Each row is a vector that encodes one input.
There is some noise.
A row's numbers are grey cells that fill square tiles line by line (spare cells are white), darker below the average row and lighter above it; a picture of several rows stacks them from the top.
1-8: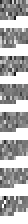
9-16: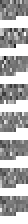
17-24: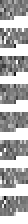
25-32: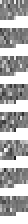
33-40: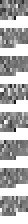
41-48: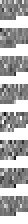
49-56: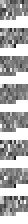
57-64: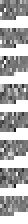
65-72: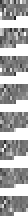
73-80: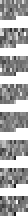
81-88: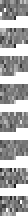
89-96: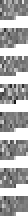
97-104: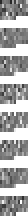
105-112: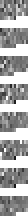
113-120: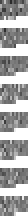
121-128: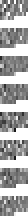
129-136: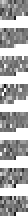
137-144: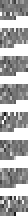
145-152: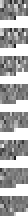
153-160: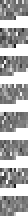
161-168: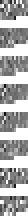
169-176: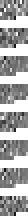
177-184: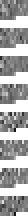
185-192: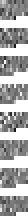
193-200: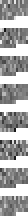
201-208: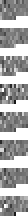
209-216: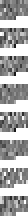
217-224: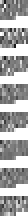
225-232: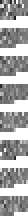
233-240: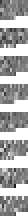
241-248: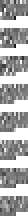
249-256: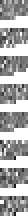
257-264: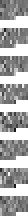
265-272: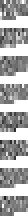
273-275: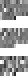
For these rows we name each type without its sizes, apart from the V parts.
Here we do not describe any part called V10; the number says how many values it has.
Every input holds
either a point on a circle and a true/false value, or a value of V10.
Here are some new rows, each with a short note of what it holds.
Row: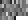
a value of V10
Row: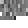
a point on a circle and a true/false value
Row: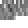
a point on a circle and a true/false value
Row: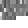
a point on a circle and a true/false value
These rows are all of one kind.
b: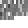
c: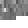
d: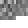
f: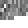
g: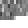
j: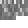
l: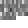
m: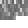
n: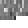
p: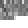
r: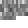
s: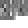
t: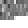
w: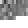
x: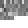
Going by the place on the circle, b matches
l, p, r and x.
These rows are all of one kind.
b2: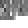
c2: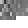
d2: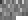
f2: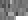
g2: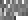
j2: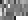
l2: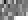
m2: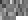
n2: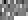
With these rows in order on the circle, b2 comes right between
c2 and g2.
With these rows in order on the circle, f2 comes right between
l2 and m2.
